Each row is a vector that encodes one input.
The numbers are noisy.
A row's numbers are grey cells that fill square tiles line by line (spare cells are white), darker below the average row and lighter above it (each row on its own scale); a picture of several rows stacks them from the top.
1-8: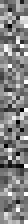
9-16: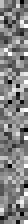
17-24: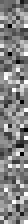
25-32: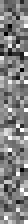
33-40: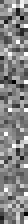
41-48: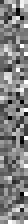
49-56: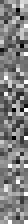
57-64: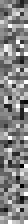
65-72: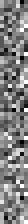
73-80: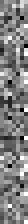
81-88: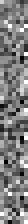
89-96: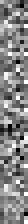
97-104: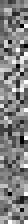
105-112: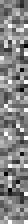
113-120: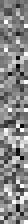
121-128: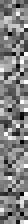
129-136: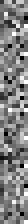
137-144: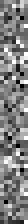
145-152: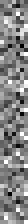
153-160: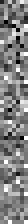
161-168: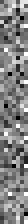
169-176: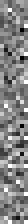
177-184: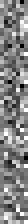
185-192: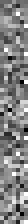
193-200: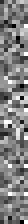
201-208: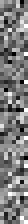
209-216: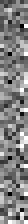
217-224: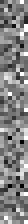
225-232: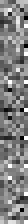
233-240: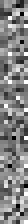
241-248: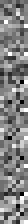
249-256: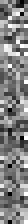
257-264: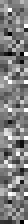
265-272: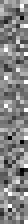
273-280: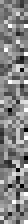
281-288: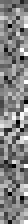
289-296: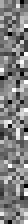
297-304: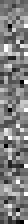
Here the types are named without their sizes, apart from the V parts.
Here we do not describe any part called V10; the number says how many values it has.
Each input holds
either a point on a circle, or four true/false values, or a value of V10.
